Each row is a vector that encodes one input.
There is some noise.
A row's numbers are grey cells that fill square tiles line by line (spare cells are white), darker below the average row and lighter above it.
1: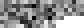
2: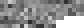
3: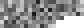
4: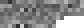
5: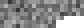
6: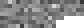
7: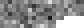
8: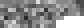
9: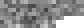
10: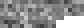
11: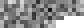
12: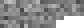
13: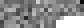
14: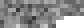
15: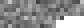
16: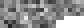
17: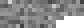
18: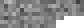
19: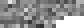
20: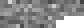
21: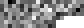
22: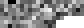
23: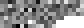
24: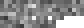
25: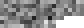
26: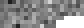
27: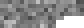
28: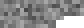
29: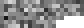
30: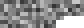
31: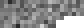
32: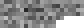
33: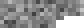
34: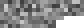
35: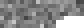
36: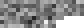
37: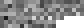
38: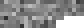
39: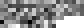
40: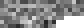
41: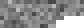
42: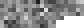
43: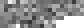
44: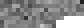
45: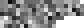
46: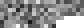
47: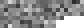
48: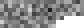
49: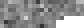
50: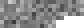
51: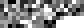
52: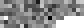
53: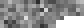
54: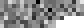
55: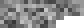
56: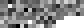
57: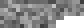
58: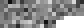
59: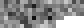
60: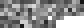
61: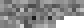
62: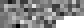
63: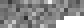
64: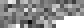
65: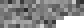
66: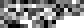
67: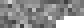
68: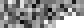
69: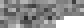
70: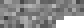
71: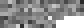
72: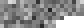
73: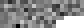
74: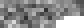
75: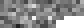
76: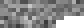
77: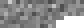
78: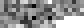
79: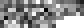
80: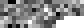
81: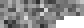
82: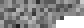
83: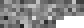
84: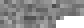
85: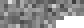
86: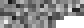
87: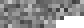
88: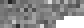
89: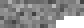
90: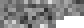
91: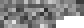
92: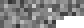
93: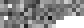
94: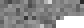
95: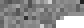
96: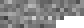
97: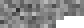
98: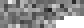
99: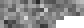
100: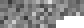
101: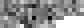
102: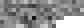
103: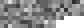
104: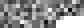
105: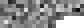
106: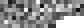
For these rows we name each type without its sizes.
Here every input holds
a list of points on a line.
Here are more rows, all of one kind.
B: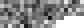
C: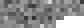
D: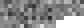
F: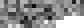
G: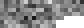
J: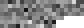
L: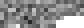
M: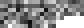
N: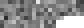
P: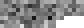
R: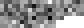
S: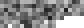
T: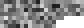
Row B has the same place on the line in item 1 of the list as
M and S.
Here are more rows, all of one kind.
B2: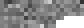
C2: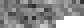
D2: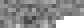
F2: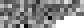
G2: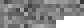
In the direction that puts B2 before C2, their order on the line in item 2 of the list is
B2, C2, G2, D2, F2.
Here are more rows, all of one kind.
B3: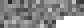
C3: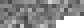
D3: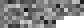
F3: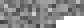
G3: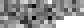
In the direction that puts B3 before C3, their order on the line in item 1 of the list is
F3, G3, D3, B3, C3.
